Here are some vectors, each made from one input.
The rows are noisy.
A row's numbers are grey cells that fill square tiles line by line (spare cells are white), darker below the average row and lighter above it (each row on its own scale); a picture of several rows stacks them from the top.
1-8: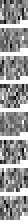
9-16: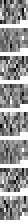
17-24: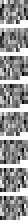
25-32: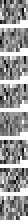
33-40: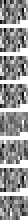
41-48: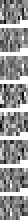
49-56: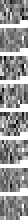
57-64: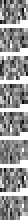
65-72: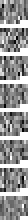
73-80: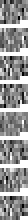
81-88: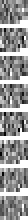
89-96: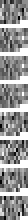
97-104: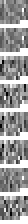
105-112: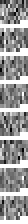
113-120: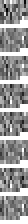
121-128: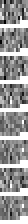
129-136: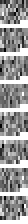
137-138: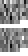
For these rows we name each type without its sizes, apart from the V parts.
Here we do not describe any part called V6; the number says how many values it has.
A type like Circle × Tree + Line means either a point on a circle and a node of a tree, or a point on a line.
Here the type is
List(Bool × V6).
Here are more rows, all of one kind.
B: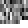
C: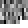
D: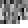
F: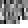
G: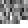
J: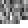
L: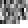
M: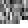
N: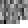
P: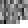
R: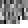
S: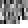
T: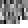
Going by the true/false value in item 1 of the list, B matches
G, J and M.
